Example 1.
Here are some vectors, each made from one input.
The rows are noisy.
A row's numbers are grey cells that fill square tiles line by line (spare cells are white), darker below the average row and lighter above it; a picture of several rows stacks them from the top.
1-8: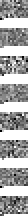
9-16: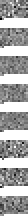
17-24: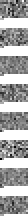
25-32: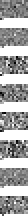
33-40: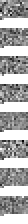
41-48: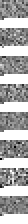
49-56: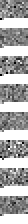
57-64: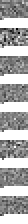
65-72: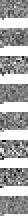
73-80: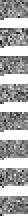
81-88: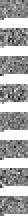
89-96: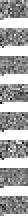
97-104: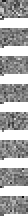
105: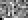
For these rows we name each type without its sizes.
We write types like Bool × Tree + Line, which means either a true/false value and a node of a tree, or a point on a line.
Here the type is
(Bool × Bool × Bool + Line) × (Tree + Unit).
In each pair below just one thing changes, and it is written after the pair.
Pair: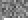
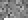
the node of the tree
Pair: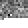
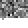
one of the three true/false values
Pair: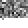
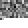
one of the three true/false values
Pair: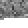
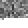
one of the three true/false values
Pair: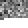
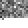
one of the three true/false values
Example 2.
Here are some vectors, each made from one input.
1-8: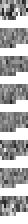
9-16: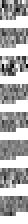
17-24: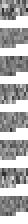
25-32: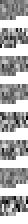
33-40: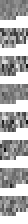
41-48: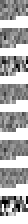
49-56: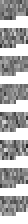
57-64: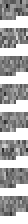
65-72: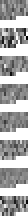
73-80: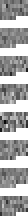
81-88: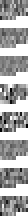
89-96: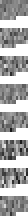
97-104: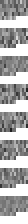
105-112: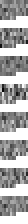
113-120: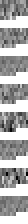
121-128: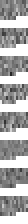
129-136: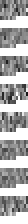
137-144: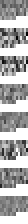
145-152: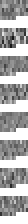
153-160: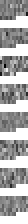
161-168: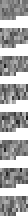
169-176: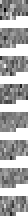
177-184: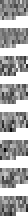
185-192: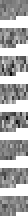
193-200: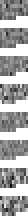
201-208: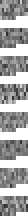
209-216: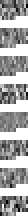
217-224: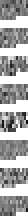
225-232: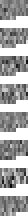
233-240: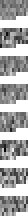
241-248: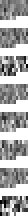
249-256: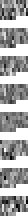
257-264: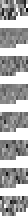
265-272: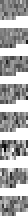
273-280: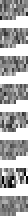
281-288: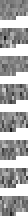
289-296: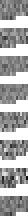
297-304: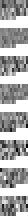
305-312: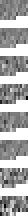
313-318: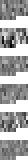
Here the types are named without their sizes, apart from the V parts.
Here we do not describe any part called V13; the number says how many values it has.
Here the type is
Bool × V13 + Circle + Unit.
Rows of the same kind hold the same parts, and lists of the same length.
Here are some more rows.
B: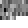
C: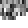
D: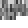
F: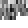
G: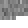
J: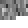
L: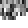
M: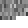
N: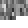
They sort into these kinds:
B, C, G, L
D, F
J, M, N

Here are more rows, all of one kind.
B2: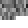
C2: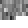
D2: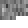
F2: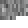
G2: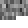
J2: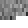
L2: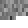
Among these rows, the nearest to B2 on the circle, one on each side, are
C2 and G2.
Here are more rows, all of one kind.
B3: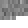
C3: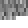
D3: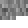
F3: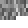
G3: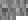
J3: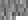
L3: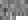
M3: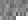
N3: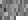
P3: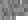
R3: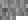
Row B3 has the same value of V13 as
L3, M3 and N3.
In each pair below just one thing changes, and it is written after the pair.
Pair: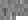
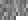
the true/false value
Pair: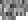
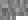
the true/false value
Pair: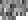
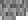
the value of V13
